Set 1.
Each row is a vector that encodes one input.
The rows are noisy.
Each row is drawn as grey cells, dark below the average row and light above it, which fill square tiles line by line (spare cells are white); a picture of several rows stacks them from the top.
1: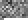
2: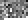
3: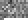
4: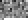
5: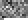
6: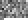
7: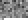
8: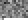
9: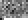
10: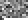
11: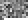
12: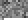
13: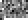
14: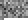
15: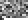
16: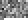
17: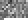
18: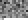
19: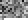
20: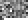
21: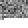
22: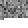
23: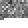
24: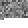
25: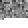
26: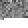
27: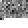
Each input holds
a point on a 5-point line.
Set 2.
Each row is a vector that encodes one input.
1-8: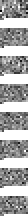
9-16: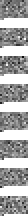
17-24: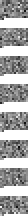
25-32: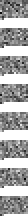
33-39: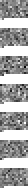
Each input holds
a point on an 8-point line.
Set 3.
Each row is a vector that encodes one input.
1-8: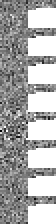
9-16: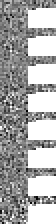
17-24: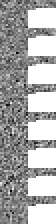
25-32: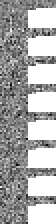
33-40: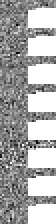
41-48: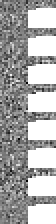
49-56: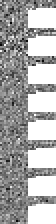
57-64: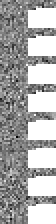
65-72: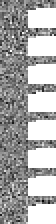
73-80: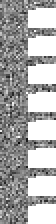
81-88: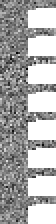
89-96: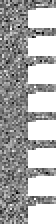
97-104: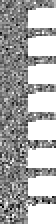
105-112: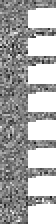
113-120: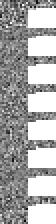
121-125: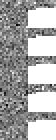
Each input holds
either a point on a 14-point circle, or a fixed value.
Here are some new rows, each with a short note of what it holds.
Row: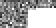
a fixed value
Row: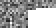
a point on a 14-point circle
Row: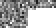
a fixed value
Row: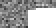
a point on a 14-point circle
